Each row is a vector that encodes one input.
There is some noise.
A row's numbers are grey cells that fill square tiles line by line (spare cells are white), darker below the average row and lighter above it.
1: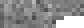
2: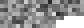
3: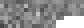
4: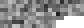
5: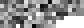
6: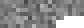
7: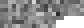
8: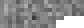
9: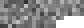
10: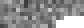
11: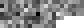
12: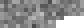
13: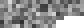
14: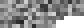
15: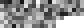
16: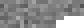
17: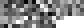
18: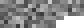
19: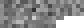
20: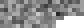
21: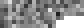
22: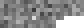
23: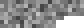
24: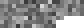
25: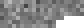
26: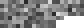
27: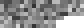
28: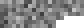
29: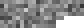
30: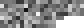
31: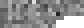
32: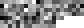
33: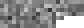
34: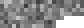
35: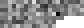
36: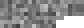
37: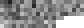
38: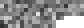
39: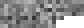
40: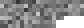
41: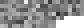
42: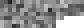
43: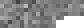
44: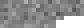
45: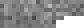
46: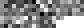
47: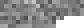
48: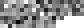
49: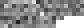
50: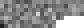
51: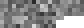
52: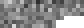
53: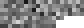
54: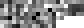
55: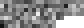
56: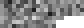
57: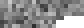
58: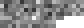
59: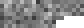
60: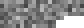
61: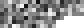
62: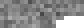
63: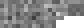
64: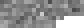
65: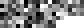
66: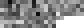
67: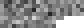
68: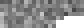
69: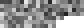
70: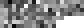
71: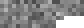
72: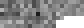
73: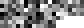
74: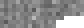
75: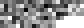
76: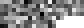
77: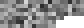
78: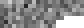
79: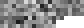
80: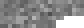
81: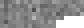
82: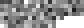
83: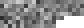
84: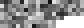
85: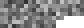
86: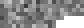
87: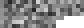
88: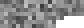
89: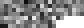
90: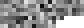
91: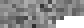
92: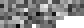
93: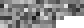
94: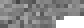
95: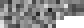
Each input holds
a list of up to two points on a 4-point line.
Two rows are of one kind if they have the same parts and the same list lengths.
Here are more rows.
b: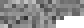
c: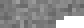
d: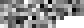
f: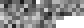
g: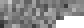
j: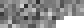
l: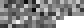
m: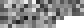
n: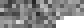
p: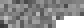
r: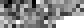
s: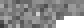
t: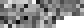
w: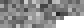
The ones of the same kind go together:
b, c, f, m, t, w
d, g, l, p, s
j, n, r

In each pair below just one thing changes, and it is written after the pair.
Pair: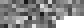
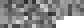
the place on the 4-point line in item 2 of the list
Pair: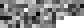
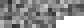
the place on the 4-point line in item 2 of the list
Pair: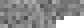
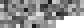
the place on the 4-point line in item 2 of the list
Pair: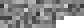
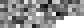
the place on the 4-point line in item 2 of the list
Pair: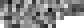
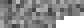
the place on the 4-point line in item 1 of the list
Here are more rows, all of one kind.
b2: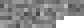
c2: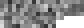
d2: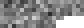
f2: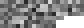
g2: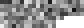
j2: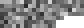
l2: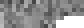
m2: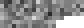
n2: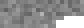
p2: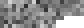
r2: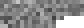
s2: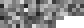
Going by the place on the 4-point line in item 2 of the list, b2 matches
m2, n2 and p2.
